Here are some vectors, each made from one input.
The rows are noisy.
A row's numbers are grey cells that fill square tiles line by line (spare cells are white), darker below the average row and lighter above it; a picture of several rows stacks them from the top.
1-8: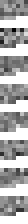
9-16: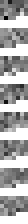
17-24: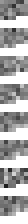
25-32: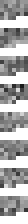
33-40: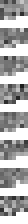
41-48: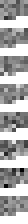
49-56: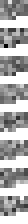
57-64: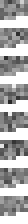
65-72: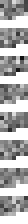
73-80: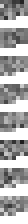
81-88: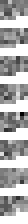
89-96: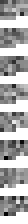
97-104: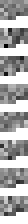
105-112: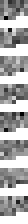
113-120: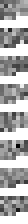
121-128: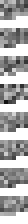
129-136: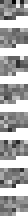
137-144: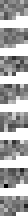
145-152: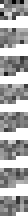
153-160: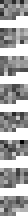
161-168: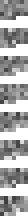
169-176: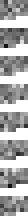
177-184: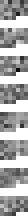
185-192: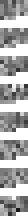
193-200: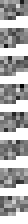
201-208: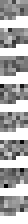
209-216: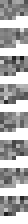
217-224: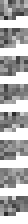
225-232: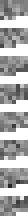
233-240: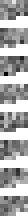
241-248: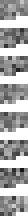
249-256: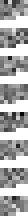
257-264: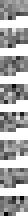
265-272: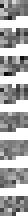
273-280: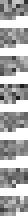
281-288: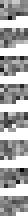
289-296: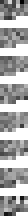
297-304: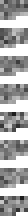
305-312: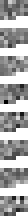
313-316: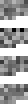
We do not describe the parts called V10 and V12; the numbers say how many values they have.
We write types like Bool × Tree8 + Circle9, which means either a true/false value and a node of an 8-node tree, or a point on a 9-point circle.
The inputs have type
(Line5 + V10 × V12) × Tree11.
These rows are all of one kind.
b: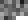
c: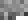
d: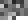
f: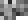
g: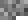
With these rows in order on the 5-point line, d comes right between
b and f.
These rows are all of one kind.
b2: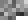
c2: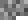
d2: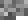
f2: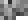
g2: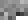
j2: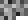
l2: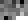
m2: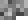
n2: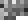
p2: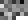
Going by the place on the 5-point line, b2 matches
c2, g2 and n2.
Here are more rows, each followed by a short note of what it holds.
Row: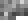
a point on a 5-point line and a node of an 11-node tree
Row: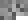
a node of an 11-node tree, a value of V10 and a value of V12
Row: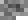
a node of an 11-node tree, a value of V10 and a value of V12
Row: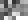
a node of an 11-node tree, a value of V10 and a value of V12
